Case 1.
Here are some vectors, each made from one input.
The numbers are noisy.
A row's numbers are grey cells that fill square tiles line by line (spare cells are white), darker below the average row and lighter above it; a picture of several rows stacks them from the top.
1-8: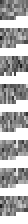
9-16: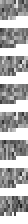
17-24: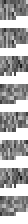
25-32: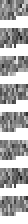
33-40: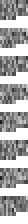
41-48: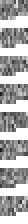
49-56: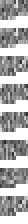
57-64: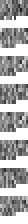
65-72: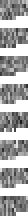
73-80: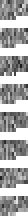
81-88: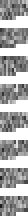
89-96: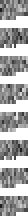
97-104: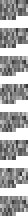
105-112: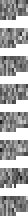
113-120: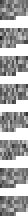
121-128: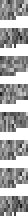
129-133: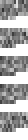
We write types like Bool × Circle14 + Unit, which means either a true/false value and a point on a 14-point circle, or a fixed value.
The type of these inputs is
Label9.
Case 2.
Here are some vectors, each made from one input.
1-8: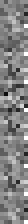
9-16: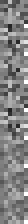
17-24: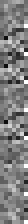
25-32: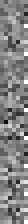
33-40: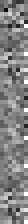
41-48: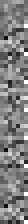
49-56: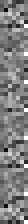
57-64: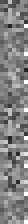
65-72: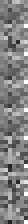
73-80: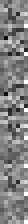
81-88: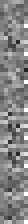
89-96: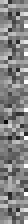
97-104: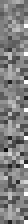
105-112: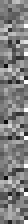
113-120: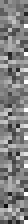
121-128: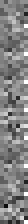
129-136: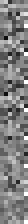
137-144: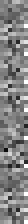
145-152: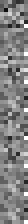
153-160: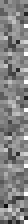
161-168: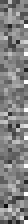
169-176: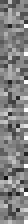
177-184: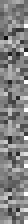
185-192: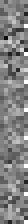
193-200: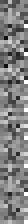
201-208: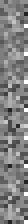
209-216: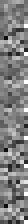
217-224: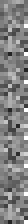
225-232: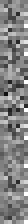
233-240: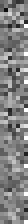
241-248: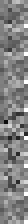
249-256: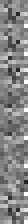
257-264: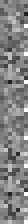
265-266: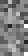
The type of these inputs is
Line7.
